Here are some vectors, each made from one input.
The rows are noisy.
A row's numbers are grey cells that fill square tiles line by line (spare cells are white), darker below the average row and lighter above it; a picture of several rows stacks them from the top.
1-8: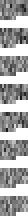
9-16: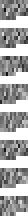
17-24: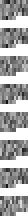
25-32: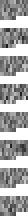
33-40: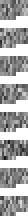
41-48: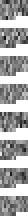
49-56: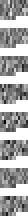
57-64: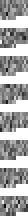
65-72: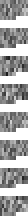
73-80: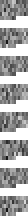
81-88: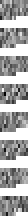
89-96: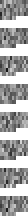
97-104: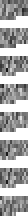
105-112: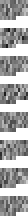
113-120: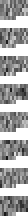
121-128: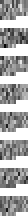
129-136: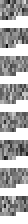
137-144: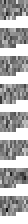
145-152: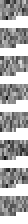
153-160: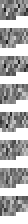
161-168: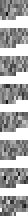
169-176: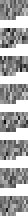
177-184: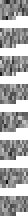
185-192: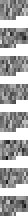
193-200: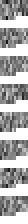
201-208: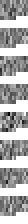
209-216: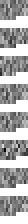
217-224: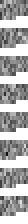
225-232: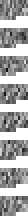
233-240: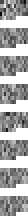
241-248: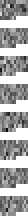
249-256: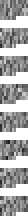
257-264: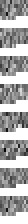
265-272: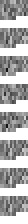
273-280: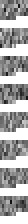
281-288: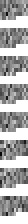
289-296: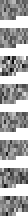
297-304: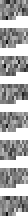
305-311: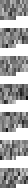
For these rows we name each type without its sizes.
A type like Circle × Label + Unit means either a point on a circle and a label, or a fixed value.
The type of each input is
Circle.
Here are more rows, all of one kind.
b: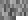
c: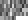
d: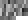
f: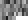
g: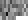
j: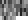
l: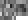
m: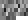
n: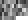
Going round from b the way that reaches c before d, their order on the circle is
b, n, c, g, j, l, f, d, m.
